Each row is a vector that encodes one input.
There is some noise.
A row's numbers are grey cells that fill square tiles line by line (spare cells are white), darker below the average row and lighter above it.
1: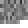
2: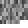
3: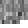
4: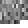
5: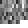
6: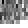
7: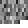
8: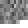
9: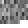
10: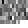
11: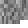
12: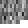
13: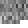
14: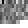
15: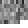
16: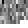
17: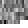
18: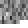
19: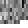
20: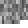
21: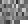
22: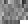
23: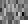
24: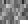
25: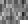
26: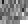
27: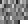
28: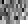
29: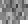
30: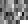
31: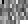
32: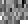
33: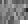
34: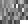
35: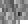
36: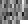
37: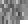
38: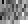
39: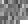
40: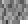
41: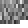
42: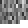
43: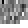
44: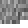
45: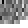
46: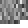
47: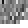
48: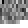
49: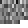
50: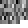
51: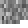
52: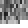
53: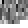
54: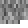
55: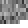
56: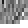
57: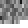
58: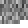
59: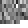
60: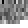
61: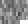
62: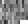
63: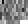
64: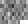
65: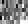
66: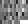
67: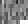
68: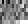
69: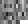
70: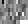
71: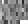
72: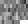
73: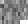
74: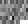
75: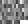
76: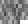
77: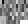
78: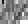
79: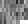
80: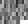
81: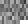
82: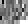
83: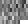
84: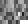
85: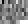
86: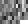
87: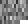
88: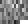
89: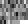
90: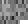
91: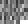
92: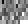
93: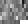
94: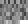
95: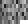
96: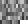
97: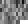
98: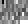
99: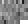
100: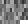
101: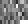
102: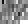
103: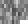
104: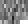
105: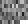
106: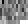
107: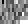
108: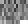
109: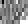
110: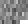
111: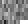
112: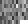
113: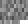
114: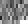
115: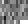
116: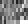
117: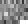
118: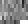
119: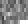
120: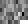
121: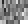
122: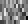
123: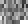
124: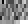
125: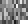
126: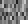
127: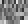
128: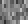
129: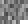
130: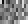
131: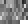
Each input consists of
a point on each of three 4-point lines and a true/false value.
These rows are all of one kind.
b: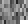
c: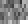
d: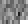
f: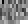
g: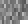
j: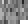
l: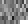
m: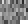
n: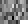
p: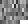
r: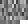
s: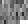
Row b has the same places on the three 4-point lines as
l, m and s.
